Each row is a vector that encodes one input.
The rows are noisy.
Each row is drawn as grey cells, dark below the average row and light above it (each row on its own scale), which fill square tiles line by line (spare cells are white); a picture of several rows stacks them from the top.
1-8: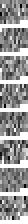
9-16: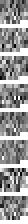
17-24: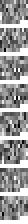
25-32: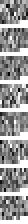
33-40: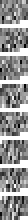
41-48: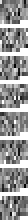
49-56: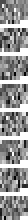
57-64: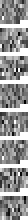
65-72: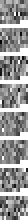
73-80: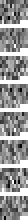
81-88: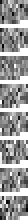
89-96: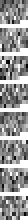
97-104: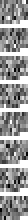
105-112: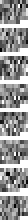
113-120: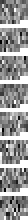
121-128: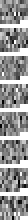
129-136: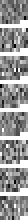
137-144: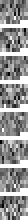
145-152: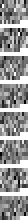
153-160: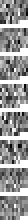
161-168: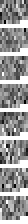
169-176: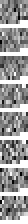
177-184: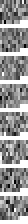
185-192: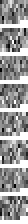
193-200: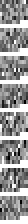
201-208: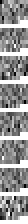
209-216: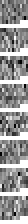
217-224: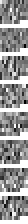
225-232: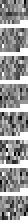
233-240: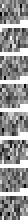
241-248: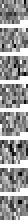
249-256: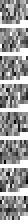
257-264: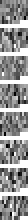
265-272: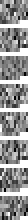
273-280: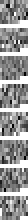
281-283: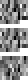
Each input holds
a true/false value, together with either a point on an 11-point circle, or a fixed value.
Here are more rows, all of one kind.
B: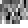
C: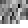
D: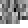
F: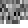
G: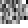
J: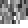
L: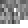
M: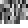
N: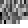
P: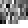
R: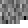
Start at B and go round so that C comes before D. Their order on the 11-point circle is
B, L, J, F, C, G, R, D, P, M, N.
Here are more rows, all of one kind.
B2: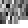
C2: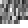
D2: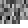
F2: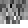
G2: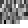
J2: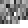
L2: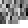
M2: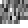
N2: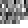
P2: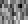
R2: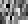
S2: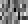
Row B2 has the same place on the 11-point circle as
C2, L2, M2 and R2.
